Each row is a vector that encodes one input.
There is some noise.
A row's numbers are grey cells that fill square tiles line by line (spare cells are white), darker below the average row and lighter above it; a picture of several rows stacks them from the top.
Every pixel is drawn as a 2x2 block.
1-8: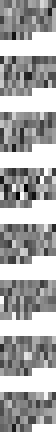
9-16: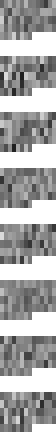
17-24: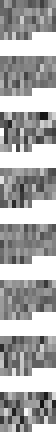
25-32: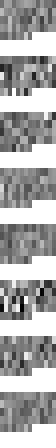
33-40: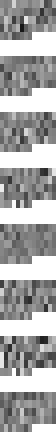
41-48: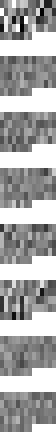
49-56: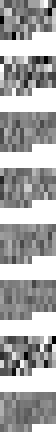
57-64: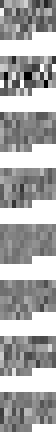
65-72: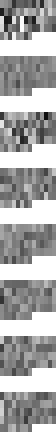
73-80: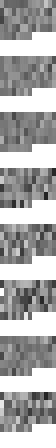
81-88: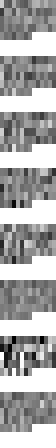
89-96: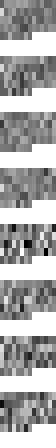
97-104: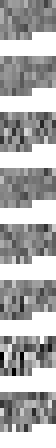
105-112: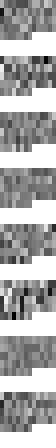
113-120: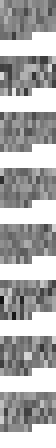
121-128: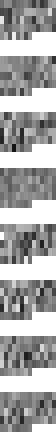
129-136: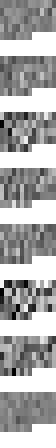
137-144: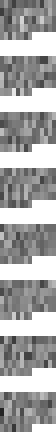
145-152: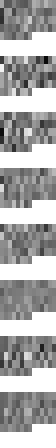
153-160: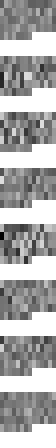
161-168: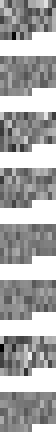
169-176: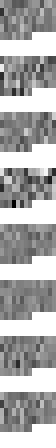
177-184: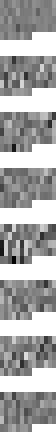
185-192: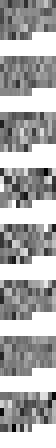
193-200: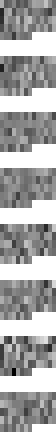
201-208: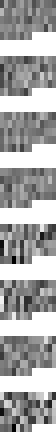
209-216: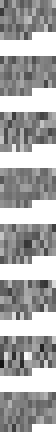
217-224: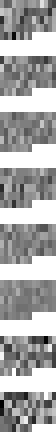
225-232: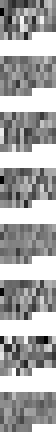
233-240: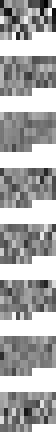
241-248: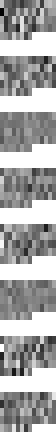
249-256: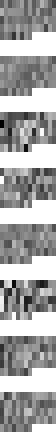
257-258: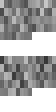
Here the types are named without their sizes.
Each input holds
either three true/false values, or a list of points on a line.
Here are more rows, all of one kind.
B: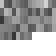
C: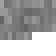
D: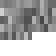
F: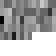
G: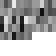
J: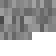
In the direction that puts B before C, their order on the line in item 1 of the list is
F, J, D, B, G, C.
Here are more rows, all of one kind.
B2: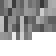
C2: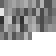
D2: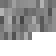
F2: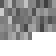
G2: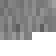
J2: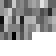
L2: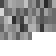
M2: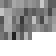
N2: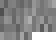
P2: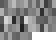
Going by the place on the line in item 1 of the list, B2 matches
L2, N2 and P2.
